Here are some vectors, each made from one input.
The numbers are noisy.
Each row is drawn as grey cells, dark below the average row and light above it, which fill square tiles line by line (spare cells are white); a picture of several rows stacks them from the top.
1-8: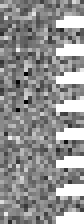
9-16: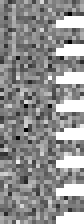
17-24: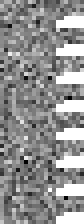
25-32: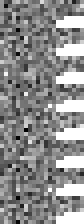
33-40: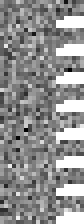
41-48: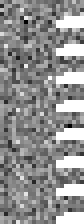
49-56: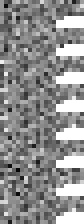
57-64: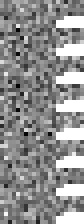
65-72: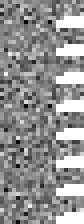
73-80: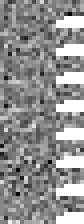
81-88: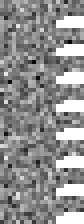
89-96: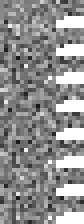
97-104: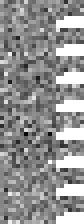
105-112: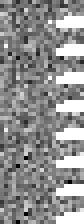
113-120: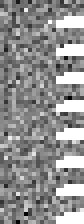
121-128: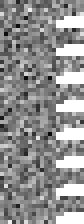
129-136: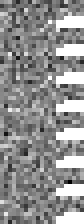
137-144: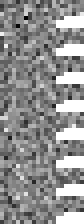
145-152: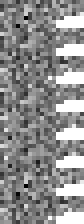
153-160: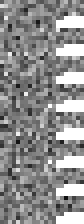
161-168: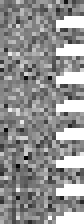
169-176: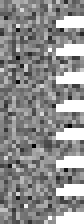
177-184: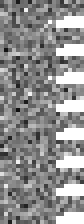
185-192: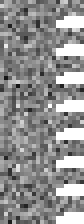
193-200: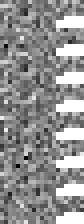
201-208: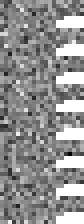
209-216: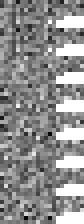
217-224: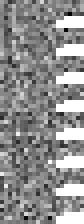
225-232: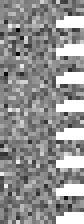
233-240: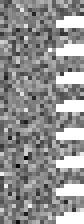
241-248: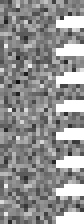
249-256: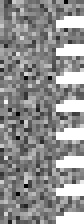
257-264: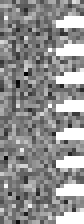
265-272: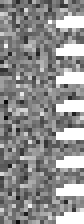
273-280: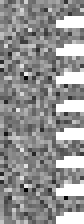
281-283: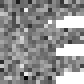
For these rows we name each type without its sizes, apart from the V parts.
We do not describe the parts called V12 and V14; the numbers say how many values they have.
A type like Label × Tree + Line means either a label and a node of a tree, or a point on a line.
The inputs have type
Bool × V12 + Line + V14.
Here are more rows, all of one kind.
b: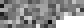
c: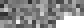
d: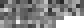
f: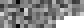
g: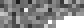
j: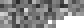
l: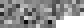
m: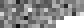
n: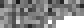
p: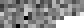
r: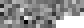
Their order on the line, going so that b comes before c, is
l, r, b, c, d, n, g, j, f, p, m.
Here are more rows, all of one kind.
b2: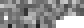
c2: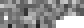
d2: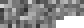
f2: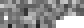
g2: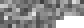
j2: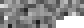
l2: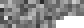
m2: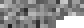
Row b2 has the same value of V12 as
c2 and f2.
